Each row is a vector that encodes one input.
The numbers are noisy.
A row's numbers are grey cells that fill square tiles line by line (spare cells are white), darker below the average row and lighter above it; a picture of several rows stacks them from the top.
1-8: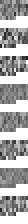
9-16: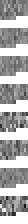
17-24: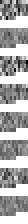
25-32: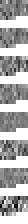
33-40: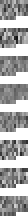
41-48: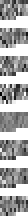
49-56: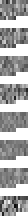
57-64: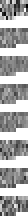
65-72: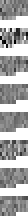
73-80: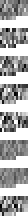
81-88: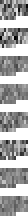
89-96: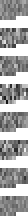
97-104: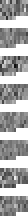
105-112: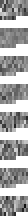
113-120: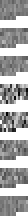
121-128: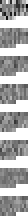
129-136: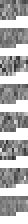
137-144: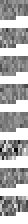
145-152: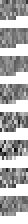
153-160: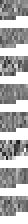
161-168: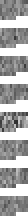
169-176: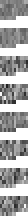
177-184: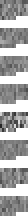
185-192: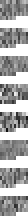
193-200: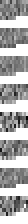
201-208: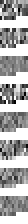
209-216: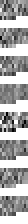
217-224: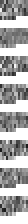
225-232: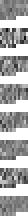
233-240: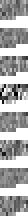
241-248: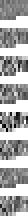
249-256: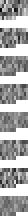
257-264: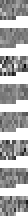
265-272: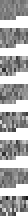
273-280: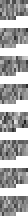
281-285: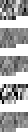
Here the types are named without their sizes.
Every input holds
four true/false values, together with either a fixed value, or a node of a tree.
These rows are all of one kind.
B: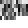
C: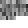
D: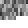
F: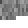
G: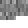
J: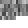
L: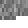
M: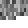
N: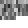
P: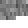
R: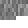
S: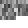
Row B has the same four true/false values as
D, J and N.
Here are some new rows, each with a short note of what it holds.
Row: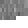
a node of a tree and four true/false values
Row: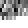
four true/false values
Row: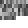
four true/false values
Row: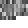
a node of a tree and four true/false values
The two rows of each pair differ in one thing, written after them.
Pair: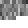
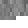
the node of the tree
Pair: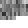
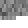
one of the four true/false values
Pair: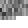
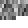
the node of the tree
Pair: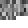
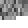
one of the four true/false values
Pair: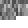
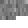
the node of the tree
